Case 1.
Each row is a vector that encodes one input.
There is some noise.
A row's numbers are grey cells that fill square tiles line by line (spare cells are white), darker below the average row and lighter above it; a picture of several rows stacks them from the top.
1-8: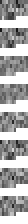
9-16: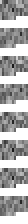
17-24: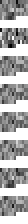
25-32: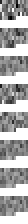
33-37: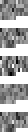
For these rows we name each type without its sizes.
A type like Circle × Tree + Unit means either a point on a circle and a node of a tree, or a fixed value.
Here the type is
Line.
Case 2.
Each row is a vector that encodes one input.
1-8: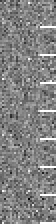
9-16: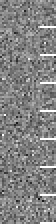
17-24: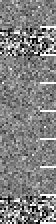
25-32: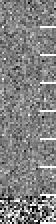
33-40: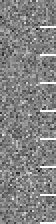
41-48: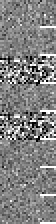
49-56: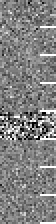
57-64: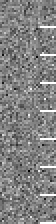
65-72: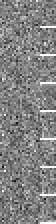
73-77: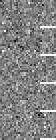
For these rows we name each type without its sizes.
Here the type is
Tree + Unit.
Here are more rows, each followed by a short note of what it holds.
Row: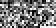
a fixed value
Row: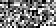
a fixed value
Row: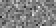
a node of a tree
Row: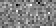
a node of a tree
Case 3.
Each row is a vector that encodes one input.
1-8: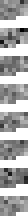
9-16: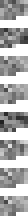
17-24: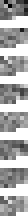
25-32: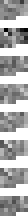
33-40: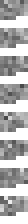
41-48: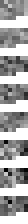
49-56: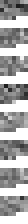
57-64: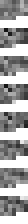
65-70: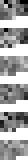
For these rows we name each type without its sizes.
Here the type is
Line.
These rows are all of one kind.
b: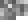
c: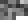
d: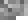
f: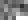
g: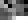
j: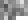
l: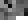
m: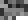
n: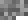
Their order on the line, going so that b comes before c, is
n, j, d, b, f, m, c, l, g.
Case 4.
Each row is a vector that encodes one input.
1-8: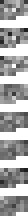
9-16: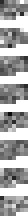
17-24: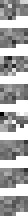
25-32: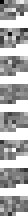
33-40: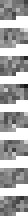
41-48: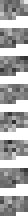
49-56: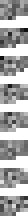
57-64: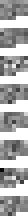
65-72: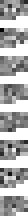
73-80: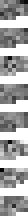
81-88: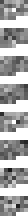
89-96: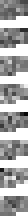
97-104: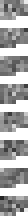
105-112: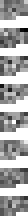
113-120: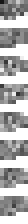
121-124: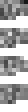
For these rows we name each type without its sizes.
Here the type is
Line.
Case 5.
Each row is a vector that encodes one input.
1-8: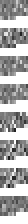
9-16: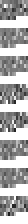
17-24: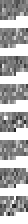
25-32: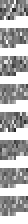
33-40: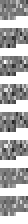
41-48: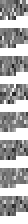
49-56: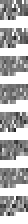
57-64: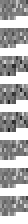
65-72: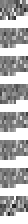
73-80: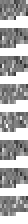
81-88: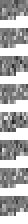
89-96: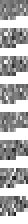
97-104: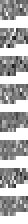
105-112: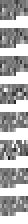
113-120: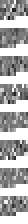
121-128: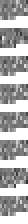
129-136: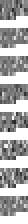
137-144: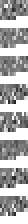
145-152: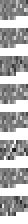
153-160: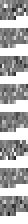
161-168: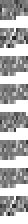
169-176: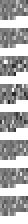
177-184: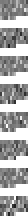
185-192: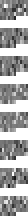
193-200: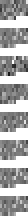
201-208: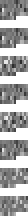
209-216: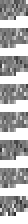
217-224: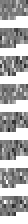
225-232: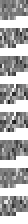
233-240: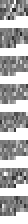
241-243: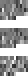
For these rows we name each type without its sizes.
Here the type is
Tree.
